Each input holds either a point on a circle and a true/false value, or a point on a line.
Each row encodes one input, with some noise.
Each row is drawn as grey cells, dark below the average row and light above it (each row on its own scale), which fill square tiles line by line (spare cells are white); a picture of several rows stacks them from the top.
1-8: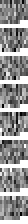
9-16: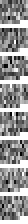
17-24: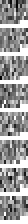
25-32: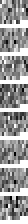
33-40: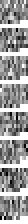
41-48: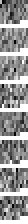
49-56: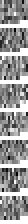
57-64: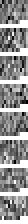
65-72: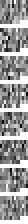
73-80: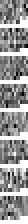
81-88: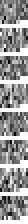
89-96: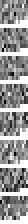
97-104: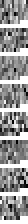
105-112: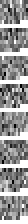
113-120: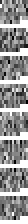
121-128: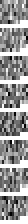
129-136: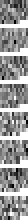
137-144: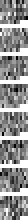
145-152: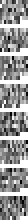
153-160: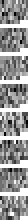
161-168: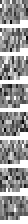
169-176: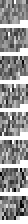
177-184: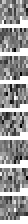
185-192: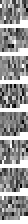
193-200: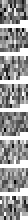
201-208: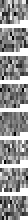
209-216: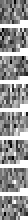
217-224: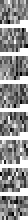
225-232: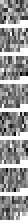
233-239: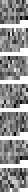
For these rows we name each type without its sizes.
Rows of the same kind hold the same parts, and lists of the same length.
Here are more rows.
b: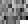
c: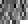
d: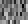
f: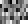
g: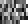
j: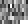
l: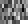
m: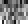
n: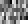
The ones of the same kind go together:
b, c, d, f, g, l, m, n
j

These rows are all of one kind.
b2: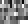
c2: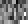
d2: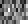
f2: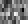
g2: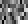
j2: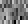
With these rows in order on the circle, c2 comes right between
b2 and j2.
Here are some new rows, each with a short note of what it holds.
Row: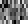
a point on a circle and a true/false value
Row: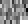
a point on a line
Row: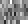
a point on a line
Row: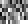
a point on a circle and a true/false value
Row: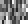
a point on a circle and a true/false value
